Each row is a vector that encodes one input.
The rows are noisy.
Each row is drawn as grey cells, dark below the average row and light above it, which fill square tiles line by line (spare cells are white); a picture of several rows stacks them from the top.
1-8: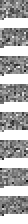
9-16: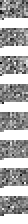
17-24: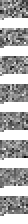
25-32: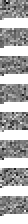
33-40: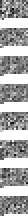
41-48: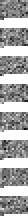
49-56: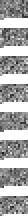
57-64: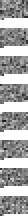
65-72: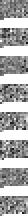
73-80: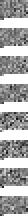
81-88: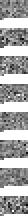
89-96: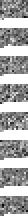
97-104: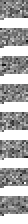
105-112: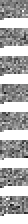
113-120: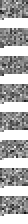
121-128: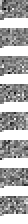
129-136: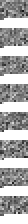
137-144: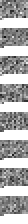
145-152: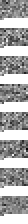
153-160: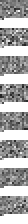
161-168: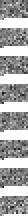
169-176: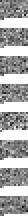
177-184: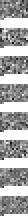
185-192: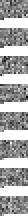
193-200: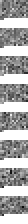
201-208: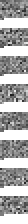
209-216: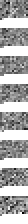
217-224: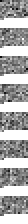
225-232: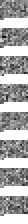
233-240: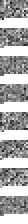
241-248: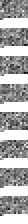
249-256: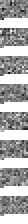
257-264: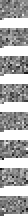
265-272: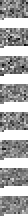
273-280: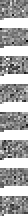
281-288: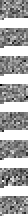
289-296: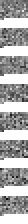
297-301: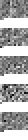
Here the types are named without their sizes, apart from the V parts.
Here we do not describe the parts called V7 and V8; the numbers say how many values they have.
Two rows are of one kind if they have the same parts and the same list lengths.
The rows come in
4 kinds.
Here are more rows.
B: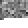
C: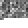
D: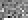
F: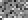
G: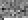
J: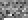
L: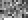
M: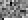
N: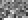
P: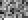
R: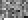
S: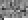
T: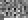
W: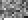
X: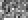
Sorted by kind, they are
B, C, D, G, J, M, N, S, T, X
F
L, R, W
P

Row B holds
five true/false values.
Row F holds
a node of a tree.
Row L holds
a value of V7 and a value of V8.
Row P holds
a point on a line and a value of V8.
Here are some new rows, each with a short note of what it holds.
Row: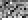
a node of a tree
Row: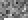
five true/false values
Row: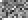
a node of a tree
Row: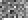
a node of a tree
